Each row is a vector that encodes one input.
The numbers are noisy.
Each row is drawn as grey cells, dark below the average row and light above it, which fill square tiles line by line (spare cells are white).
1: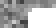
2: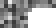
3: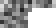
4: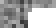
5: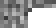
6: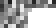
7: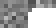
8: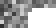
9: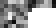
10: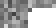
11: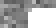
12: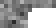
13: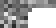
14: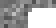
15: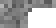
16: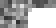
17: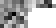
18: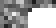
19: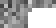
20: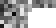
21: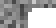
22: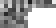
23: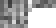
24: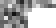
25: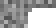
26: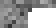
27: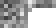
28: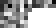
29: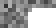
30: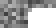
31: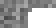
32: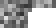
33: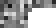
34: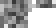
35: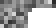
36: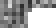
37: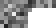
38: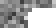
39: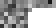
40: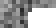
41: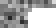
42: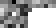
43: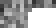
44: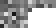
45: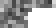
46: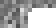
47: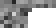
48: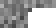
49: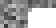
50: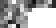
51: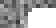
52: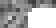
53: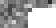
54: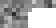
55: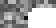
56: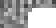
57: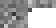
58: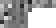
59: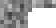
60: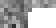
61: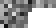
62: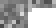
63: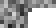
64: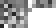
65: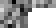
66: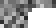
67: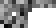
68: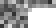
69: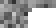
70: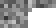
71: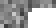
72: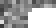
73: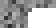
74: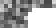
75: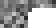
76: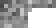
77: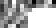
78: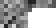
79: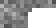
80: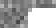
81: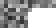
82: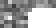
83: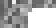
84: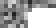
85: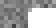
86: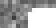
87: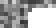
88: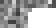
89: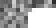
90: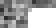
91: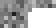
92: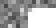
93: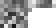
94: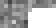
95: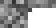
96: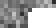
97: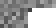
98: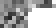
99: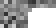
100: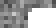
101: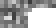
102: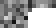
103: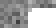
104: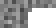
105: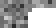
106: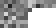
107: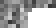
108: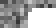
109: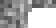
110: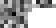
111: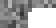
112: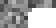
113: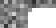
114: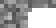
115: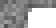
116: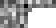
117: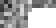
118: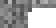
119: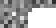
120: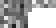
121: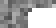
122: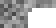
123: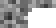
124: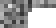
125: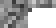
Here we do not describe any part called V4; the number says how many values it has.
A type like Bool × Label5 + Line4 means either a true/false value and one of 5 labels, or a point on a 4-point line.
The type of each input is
(Bool × Circle6 + Line5) × V4.
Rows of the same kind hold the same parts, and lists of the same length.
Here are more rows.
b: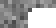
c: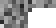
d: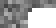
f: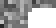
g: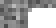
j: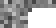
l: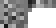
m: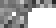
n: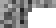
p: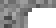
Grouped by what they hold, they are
b, g, j, n, p
c, d, f, l, m

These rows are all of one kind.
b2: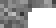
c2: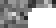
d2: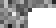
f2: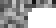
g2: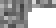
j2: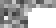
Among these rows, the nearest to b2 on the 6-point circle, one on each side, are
c2 and j2.
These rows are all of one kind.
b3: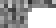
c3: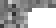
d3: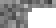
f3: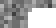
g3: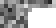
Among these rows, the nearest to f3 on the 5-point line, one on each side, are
b3 and d3.
